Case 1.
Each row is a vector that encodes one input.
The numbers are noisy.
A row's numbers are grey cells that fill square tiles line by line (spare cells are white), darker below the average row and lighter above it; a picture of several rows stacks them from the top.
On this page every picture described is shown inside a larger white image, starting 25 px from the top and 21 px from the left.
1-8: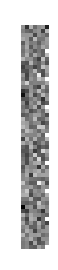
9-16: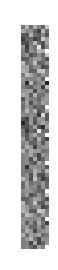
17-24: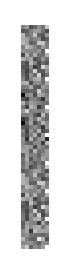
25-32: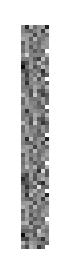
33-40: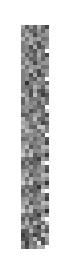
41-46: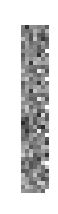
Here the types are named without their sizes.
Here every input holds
either a point on a circle, or a point on a line.
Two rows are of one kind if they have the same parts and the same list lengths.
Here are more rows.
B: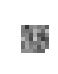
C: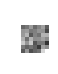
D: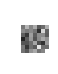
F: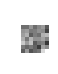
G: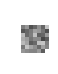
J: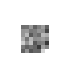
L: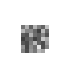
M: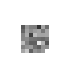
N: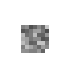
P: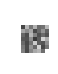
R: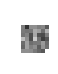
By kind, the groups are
B, C, F, G, J, M, N, R
D, L, P

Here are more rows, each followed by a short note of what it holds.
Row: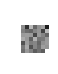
a point on a circle
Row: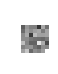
a point on a circle
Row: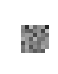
a point on a circle
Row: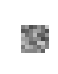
a point on a circle
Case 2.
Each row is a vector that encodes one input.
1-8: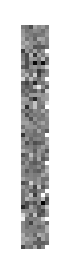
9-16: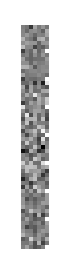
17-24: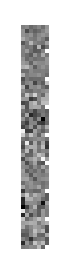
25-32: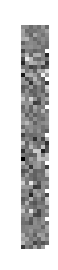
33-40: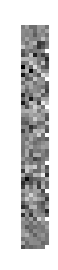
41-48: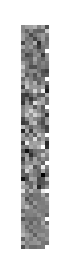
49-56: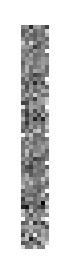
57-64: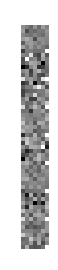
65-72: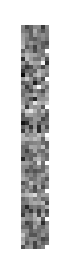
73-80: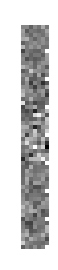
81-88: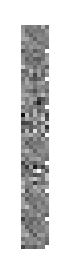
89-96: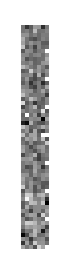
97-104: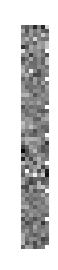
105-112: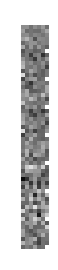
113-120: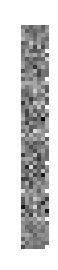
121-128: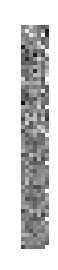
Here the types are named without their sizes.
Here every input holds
a label, together with either a point on a circle, or a fixed value.
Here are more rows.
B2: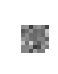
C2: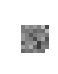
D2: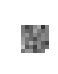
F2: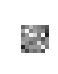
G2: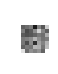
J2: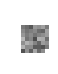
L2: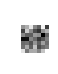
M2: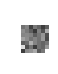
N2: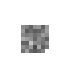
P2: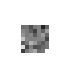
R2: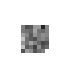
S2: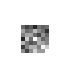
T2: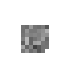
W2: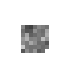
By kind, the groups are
B2, C2, D2, J2, M2, N2, P2, R2, T2, W2
F2, G2, L2, S2

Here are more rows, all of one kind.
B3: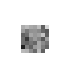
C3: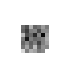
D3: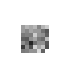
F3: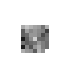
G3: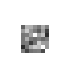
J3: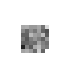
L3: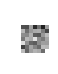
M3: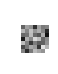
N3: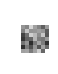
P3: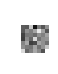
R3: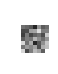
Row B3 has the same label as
F3 and J3.
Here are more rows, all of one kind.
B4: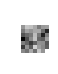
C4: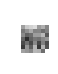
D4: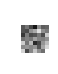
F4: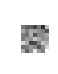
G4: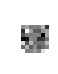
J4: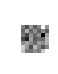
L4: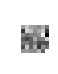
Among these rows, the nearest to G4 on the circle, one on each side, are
B4 and J4.
